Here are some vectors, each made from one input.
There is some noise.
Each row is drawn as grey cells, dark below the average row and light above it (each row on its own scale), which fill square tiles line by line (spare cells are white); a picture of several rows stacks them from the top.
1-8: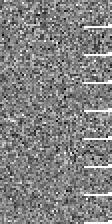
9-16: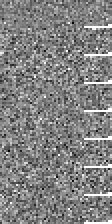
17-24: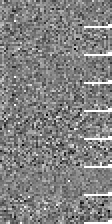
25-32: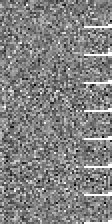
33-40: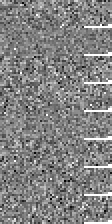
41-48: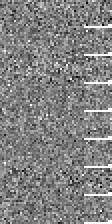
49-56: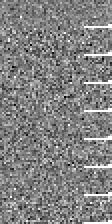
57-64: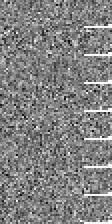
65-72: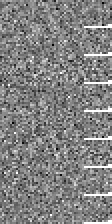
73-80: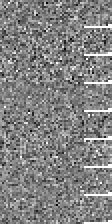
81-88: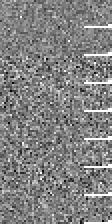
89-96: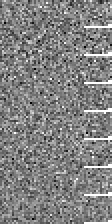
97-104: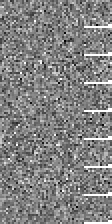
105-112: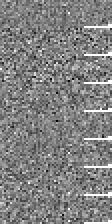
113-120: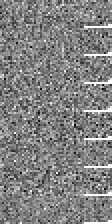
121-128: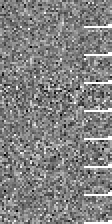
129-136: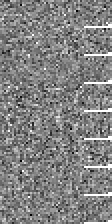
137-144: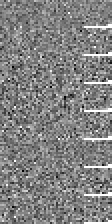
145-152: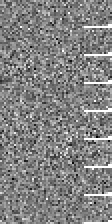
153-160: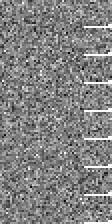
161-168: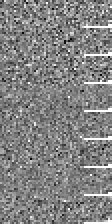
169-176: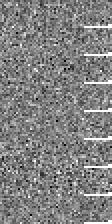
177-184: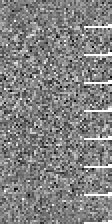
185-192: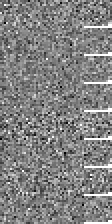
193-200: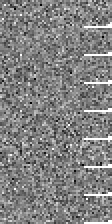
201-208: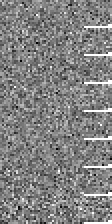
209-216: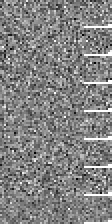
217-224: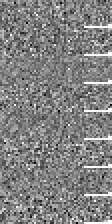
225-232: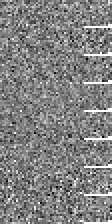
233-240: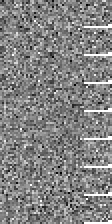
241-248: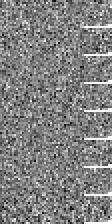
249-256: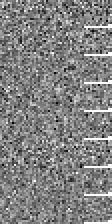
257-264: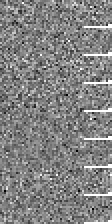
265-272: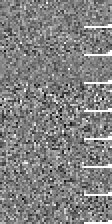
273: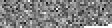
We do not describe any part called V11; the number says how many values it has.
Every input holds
a value of V11, together with either a point on a 9-point line, or a point on a 12-point line.
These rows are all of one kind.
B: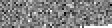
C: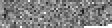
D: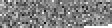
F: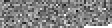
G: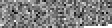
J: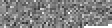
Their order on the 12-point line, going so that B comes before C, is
D, F, J, G, B, C.
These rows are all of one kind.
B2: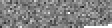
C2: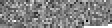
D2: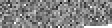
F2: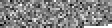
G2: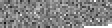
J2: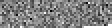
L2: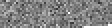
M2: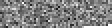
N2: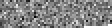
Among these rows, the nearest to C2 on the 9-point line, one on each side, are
F2 and N2.
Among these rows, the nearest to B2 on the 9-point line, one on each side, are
F2 and G2.
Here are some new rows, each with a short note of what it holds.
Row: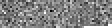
a point on a 9-point line and a value of V11
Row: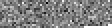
a point on a 12-point line and a value of V11
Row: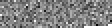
a point on a 12-point line and a value of V11
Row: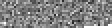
a point on a 12-point line and a value of V11
